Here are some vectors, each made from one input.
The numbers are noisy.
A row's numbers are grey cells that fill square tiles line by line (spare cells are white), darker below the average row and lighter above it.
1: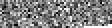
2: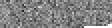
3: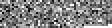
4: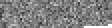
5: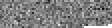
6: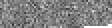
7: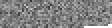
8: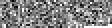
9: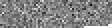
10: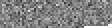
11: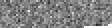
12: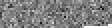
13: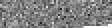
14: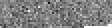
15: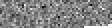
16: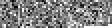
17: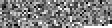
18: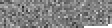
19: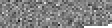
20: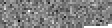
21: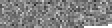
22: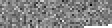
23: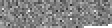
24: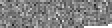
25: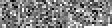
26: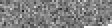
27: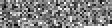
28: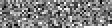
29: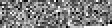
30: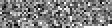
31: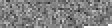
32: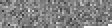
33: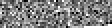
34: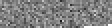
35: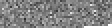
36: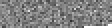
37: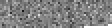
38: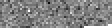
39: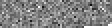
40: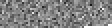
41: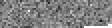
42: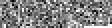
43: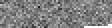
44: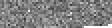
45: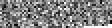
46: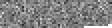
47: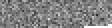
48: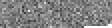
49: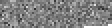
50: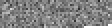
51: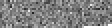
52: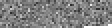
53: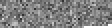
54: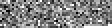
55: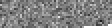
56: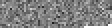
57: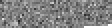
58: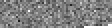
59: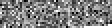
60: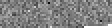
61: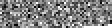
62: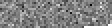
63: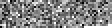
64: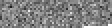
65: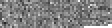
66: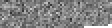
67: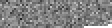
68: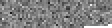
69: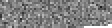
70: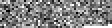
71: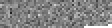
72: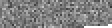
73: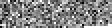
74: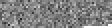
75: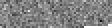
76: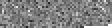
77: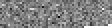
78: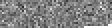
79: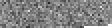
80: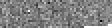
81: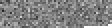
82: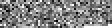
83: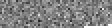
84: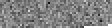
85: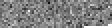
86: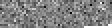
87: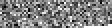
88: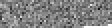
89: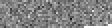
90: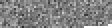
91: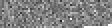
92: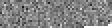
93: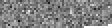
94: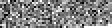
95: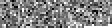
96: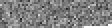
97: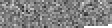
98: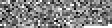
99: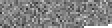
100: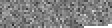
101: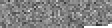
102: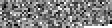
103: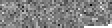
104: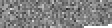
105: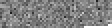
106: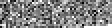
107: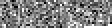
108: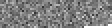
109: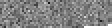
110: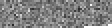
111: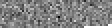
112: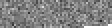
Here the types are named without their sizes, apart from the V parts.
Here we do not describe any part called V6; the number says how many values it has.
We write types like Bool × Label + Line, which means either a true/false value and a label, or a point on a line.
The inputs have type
Label + Line × (Line + V6).
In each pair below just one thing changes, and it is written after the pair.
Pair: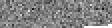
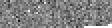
the value of V6
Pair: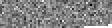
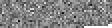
the value of V6
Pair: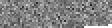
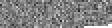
the value of V6
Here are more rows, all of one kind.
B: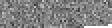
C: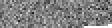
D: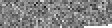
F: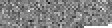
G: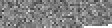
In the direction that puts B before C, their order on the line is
D, F, B, G, C.
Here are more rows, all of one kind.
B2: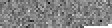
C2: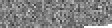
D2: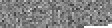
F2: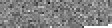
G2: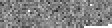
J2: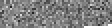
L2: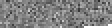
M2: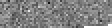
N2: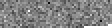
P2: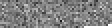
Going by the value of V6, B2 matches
G2 and N2.
